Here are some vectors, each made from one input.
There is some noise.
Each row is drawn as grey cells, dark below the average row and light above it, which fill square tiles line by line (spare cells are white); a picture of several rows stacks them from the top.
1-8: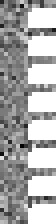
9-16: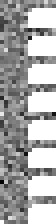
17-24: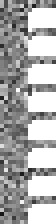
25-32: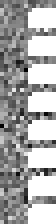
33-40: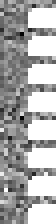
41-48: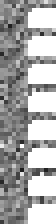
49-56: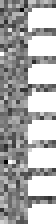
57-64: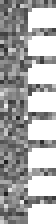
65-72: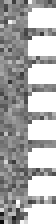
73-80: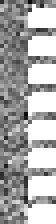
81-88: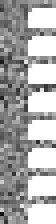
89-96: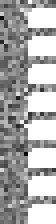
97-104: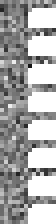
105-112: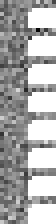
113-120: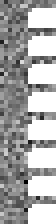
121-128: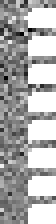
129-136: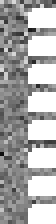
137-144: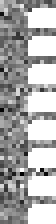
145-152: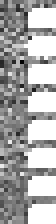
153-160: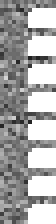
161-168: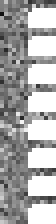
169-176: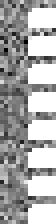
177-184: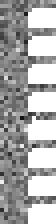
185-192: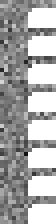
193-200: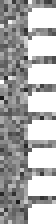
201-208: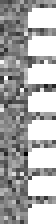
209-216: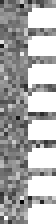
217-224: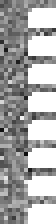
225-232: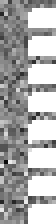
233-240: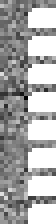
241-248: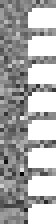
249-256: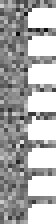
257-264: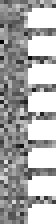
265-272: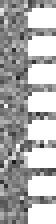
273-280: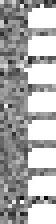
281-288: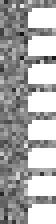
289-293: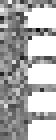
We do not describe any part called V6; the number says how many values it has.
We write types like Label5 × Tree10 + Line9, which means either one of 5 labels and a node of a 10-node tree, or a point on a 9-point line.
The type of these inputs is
Bool × Bool × Bool × Bool × V6 + Label11 + Line7.
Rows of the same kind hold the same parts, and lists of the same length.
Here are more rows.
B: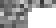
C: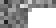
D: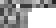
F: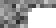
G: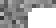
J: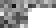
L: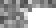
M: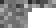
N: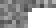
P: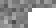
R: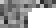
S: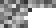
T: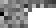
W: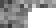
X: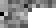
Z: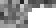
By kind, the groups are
B, C, F, G, J, M, N, P, W
D, R, T, X, Z
L, S

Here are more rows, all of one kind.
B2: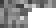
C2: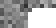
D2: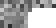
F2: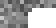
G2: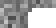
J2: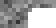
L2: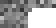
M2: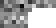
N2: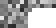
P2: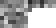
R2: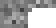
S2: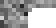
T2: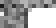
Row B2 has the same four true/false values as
M2, N2 and S2.
